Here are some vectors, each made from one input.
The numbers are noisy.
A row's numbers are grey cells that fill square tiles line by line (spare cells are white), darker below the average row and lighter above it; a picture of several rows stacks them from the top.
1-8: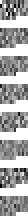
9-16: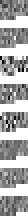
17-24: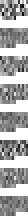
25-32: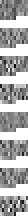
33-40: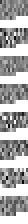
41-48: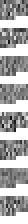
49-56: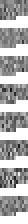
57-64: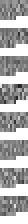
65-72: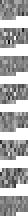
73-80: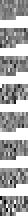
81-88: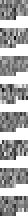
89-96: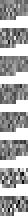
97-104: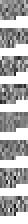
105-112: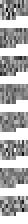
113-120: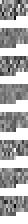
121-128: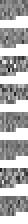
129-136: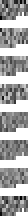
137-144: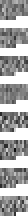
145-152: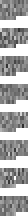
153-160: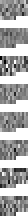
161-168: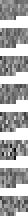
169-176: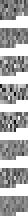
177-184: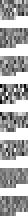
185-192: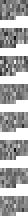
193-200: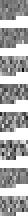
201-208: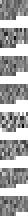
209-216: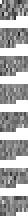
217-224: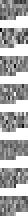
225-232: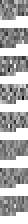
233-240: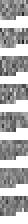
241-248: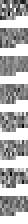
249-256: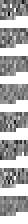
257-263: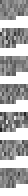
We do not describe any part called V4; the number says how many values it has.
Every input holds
either a point on a 10-point circle, or a fixed value, or four true/false values and a value of V4.
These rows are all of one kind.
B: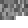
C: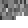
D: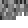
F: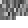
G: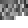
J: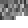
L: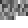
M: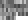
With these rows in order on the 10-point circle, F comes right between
L and M.
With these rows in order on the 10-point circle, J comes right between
C and D.
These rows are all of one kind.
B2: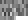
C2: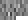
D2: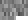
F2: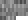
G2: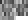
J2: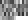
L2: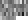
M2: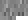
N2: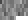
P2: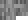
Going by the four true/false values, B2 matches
D2 and M2.
